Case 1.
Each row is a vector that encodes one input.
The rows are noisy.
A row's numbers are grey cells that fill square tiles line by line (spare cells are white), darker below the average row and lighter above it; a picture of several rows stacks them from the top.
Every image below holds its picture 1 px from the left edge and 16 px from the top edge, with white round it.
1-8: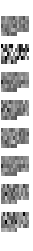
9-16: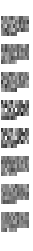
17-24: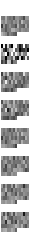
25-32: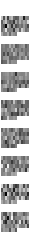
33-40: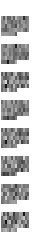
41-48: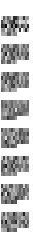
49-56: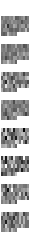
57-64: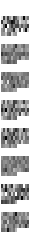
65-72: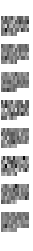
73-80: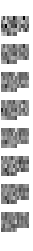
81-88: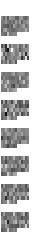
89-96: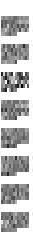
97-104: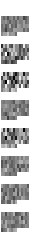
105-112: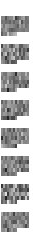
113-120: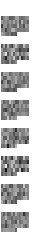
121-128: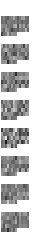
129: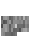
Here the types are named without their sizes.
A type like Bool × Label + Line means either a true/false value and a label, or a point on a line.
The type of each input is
List(Line).
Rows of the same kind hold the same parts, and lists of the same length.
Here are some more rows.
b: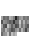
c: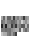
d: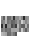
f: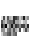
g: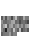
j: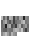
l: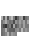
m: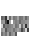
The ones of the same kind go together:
b, f, l
c, d, g, j
m

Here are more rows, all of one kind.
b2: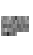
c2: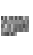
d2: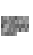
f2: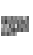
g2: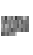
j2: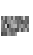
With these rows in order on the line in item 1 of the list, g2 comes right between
f2 and j2.
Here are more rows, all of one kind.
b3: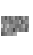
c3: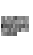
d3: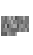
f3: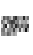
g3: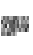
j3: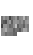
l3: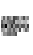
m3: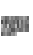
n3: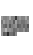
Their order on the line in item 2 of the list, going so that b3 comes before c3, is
f3, b3, g3, m3, j3, c3, d3, n3, l3.
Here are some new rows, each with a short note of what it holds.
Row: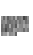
a list of one item
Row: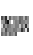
the empty list
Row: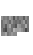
a list of one item
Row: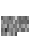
a list of one item
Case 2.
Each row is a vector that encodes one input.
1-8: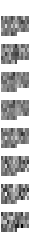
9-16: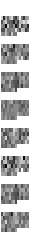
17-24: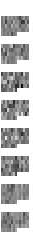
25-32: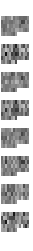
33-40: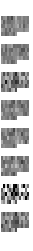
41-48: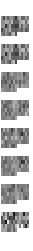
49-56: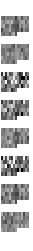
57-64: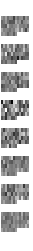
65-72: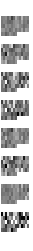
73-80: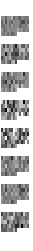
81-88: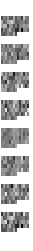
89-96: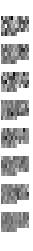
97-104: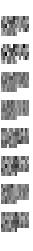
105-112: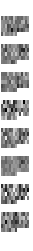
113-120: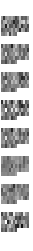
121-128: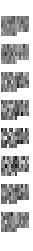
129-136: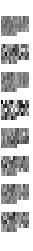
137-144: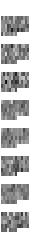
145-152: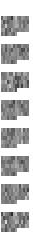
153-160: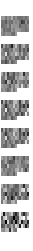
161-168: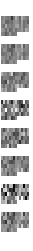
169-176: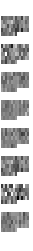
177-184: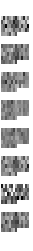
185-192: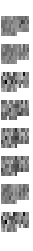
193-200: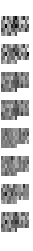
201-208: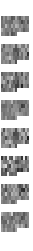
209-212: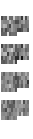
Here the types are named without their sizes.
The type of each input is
Bool × Bool × Bool + Tree.
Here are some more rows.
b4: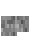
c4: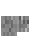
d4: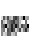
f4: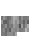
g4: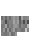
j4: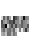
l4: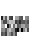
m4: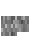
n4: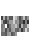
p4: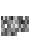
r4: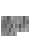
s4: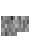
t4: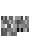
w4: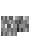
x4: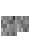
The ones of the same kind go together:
b4, c4, f4, g4, j4, m4, n4, p4, r4, s4, x4
d4, l4, t4, w4

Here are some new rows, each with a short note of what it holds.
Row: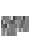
three true/false values
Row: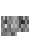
three true/false values
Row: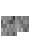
three true/false values
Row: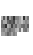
three true/false values
